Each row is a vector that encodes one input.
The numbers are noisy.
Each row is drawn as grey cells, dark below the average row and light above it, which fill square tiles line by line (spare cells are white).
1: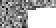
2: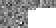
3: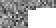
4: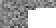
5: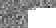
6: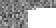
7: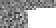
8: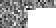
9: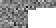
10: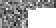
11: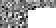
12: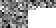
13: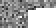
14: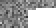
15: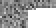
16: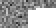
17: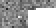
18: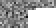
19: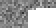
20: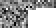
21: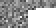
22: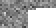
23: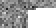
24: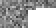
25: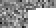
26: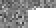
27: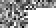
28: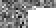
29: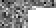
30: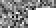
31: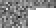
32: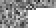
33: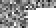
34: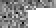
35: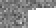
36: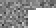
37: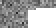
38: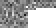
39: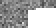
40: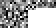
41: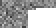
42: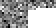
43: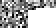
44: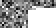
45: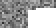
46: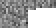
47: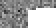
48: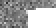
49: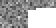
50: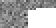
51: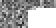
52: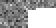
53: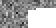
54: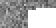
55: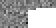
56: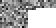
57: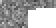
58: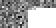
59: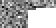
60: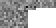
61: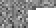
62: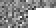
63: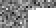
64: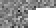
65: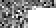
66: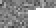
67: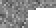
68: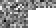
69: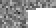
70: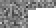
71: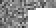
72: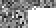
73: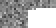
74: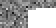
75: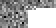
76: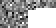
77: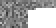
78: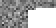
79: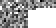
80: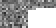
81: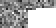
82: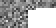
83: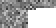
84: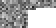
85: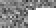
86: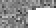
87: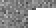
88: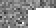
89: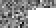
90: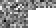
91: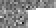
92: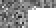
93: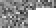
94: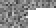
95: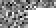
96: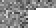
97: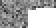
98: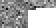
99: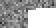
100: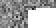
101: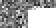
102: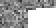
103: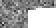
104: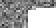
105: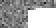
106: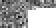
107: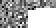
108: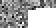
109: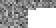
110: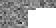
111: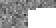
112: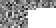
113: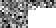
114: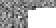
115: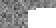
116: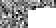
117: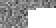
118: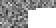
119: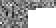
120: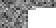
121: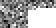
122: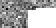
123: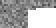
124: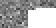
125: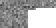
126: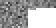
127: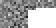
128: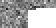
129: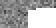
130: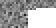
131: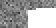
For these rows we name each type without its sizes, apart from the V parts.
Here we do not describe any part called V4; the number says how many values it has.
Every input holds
a list of items, each a point on a line and a value of V4.
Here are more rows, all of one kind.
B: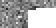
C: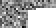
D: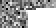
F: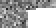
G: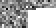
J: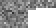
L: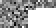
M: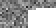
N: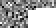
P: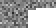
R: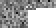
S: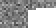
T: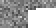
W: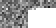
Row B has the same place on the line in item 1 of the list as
G, L, R and T.
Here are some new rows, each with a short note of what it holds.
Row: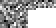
the empty list
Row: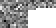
the empty list
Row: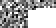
the empty list
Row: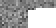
a list of one item
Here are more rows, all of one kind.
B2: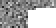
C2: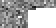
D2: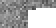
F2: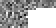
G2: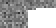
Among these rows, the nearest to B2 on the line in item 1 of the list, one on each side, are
C2 and G2.
